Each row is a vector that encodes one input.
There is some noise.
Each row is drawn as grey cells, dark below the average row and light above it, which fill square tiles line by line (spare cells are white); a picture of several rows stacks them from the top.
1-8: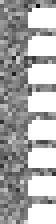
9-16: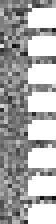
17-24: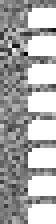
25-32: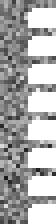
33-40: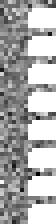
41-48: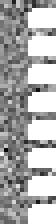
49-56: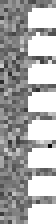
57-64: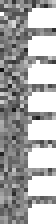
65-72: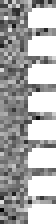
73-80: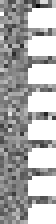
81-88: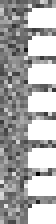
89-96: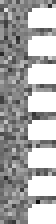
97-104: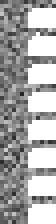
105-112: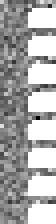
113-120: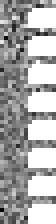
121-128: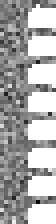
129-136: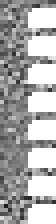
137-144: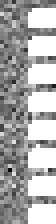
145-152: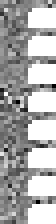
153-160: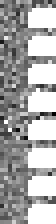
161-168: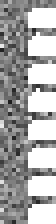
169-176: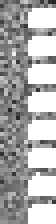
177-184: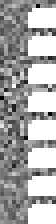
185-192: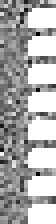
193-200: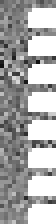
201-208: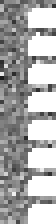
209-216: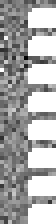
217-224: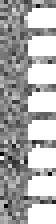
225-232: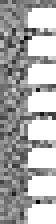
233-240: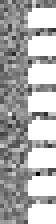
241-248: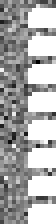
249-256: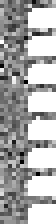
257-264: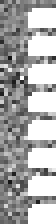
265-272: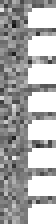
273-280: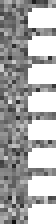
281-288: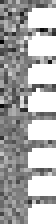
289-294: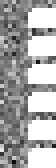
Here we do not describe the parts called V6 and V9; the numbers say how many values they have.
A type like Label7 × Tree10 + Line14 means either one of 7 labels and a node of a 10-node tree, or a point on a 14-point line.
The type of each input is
(Label11 × Label11 + Unit) × (Line4 + V6 × V9).
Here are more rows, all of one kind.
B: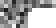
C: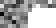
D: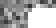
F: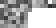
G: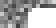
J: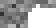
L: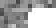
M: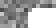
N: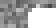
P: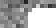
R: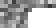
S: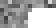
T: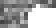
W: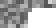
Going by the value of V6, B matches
C, J and L.
